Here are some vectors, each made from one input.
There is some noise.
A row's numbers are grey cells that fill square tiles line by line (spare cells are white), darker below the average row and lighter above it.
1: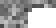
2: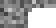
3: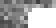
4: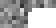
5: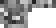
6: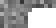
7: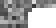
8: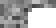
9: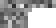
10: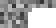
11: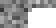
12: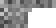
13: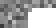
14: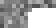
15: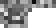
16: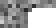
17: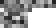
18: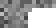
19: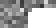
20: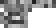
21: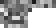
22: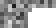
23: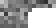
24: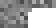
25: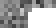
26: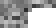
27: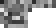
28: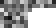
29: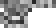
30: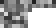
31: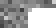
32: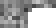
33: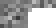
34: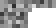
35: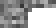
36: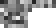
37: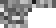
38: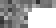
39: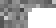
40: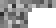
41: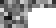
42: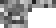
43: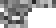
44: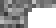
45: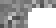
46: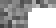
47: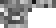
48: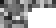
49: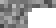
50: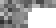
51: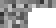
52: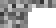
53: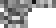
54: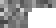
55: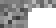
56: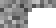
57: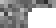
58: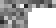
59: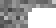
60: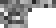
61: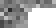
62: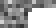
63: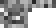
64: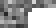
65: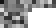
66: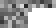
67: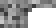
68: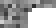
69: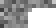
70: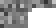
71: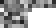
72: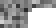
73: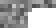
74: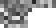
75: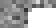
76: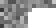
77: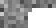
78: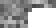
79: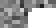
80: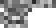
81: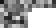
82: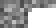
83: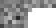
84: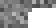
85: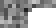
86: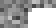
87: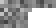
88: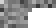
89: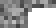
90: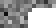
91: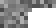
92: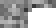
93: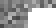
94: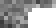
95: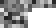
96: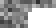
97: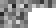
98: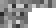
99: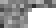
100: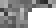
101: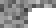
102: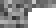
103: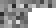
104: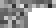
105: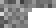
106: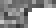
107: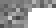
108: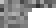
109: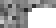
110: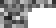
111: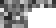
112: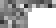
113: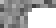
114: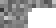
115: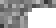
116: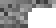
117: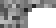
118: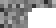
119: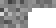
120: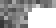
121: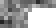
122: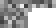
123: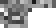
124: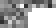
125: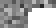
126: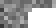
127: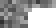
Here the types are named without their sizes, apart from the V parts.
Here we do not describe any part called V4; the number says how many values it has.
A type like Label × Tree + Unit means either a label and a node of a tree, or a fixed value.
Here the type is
Bool × List(V4) + Line.
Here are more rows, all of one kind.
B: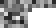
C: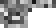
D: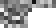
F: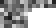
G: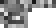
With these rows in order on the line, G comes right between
B and C.
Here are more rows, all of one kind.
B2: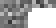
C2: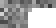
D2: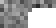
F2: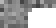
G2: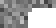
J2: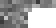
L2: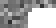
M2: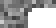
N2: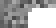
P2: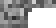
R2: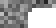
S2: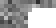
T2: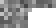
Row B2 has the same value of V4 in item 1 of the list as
J2, L2, N2 and S2.
